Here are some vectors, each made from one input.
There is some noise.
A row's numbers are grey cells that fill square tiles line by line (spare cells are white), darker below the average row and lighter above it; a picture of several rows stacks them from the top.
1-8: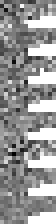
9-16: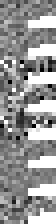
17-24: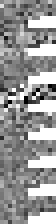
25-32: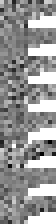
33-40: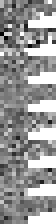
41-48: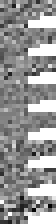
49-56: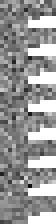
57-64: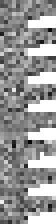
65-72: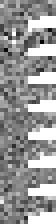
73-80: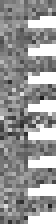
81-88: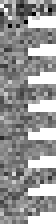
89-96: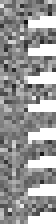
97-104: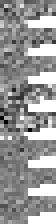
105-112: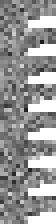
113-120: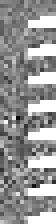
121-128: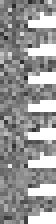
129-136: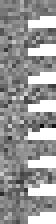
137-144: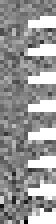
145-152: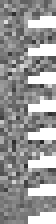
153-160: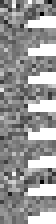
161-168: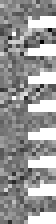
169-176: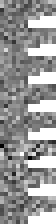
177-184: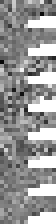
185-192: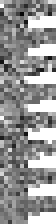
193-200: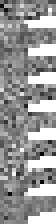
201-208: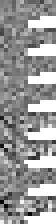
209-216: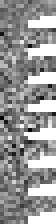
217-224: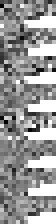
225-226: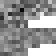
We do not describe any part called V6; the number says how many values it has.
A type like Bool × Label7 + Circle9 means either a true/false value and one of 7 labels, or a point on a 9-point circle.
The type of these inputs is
Bool × Bool × Bool × (Line9 + V6).
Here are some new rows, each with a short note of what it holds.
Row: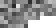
a point on a 9-point line and three true/false values
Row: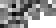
three true/false values and a value of V6
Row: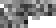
three true/false values and a value of V6
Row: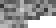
three true/false values and a value of V6
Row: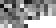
three true/false values and a value of V6
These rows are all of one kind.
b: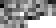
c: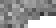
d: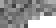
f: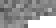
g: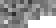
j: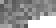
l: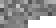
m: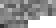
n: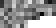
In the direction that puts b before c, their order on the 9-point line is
j, g, n, b, l, f, d, c, m.
